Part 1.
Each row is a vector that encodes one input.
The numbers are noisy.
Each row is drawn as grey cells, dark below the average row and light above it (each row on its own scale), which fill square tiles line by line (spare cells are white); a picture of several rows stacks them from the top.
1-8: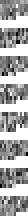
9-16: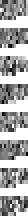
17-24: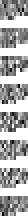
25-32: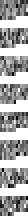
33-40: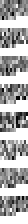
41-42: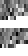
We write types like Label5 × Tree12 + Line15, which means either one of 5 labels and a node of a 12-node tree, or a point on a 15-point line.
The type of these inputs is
Line4.
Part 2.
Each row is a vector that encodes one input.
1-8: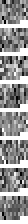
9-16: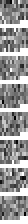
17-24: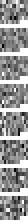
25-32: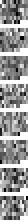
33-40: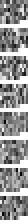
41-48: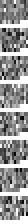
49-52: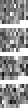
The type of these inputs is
Line8.
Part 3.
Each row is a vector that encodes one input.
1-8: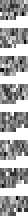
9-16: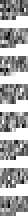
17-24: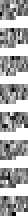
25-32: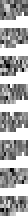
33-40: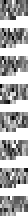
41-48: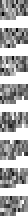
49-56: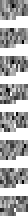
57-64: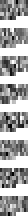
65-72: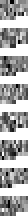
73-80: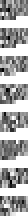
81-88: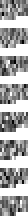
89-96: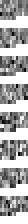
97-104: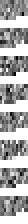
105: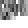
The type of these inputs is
Tree7.
